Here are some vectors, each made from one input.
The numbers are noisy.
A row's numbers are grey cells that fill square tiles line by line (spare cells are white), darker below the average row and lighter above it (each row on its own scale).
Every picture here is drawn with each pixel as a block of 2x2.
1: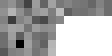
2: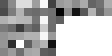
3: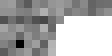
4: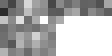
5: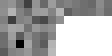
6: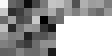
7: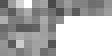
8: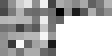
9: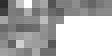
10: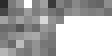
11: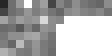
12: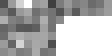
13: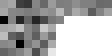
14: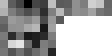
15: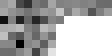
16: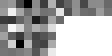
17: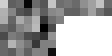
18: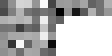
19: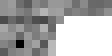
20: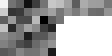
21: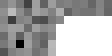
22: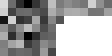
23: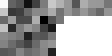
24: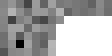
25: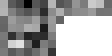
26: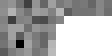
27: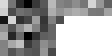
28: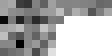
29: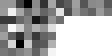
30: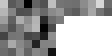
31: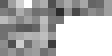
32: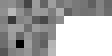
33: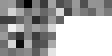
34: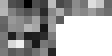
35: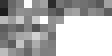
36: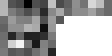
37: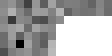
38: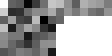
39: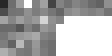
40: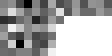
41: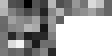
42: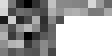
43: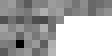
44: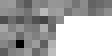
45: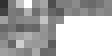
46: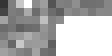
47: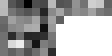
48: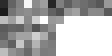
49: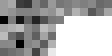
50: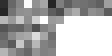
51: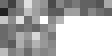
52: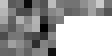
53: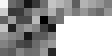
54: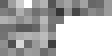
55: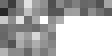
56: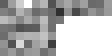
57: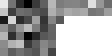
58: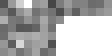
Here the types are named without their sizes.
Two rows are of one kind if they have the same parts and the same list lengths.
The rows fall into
2 kinds.
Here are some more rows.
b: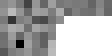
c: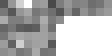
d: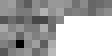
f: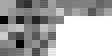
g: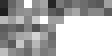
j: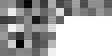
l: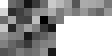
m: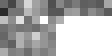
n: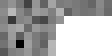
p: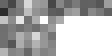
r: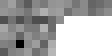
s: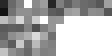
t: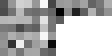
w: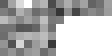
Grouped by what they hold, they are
b, d, f, j, l, n, r
c, g, m, p, s, t, w

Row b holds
three true/false values.
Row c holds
a point on a line.
